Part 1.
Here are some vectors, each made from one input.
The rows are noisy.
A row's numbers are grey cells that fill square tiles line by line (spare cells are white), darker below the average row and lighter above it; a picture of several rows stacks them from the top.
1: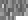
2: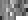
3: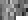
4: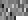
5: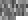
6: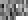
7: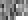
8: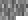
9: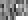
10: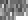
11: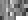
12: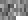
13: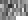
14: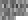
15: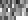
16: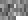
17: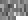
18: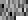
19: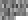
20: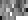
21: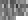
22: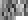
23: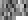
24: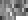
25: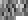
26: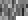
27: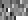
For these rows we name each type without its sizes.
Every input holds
a point on a circle.
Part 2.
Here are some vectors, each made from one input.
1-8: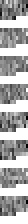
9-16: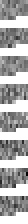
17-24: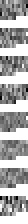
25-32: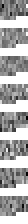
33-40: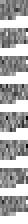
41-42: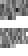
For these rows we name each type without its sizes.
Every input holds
either a fixed value, or three true/false values.
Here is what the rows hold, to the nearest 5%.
About 20% of them hold a fixed value. The rest hold three true/false values.
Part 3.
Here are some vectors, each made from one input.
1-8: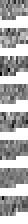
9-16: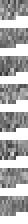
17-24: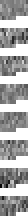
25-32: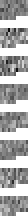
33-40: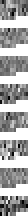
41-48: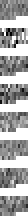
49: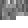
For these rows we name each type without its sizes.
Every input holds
a label.
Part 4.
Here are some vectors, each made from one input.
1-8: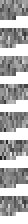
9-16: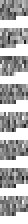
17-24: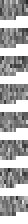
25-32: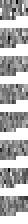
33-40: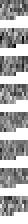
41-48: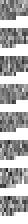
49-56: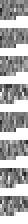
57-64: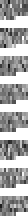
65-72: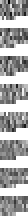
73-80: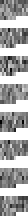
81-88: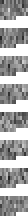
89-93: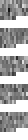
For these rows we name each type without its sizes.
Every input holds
a point on a line.
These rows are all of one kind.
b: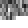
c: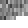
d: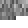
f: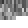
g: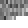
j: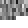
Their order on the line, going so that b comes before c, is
b, f, g, c, d, j.
